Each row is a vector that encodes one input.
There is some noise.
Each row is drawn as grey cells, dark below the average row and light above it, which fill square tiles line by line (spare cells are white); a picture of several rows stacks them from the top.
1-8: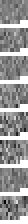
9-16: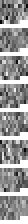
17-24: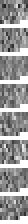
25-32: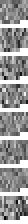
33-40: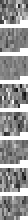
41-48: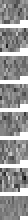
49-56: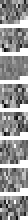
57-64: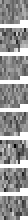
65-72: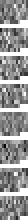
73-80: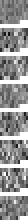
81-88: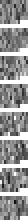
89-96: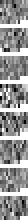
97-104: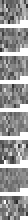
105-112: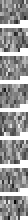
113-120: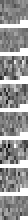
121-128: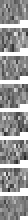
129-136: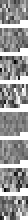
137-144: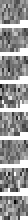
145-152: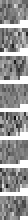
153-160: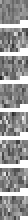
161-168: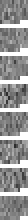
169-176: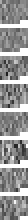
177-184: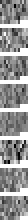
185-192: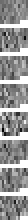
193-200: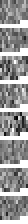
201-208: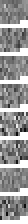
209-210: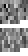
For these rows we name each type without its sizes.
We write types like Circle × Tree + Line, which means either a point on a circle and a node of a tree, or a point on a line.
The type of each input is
(Bool × Bool × Bool + Unit) × Circle × (Circle + Unit).
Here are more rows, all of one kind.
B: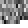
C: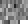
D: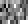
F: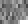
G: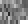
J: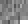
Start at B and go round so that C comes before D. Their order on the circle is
B, F, G, C, J, D.
